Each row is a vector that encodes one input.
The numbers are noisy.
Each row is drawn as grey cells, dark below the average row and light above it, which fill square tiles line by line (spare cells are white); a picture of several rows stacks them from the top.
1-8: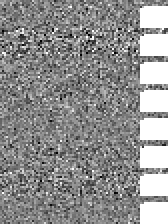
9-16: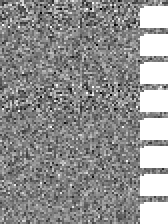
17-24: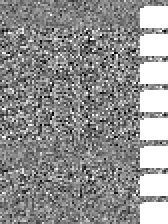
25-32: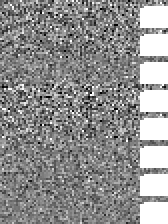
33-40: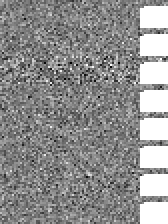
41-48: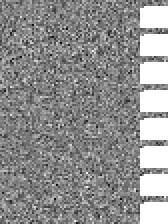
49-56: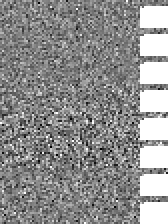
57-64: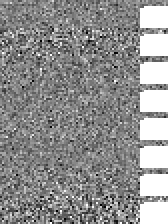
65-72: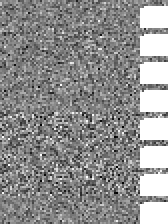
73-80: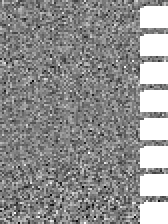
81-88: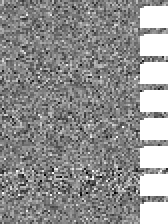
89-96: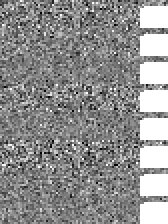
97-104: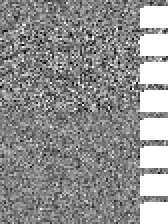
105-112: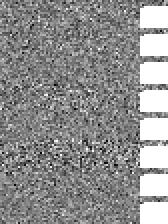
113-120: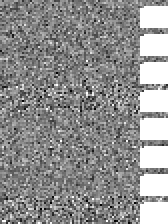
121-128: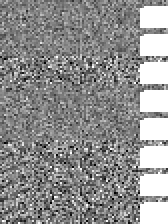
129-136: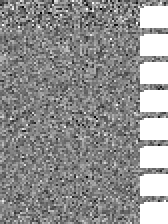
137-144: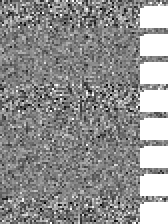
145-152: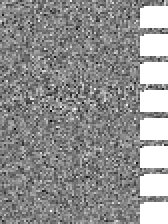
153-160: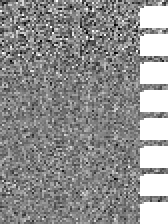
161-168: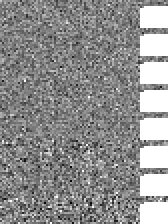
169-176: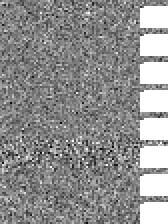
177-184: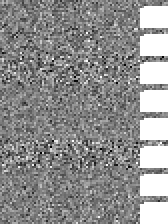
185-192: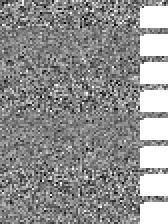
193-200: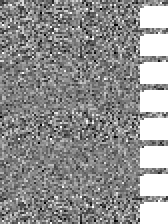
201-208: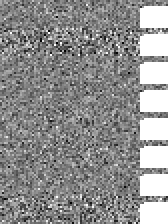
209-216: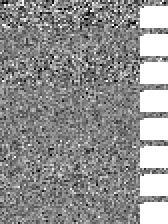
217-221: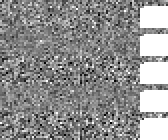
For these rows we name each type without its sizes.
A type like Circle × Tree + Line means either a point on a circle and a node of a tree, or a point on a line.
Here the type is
Circle × (Circle + Tree) × Tree + Line.
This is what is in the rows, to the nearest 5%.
About 75% of them hold a point on a circle and a node of a tree, together with either a point on a circle, or a node of a tree. The rest hold a point on a line.
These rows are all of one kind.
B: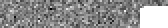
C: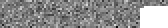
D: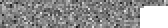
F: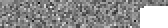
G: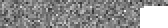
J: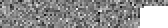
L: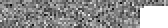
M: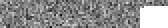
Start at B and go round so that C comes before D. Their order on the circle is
B, C, J, M, F, D, L, G.
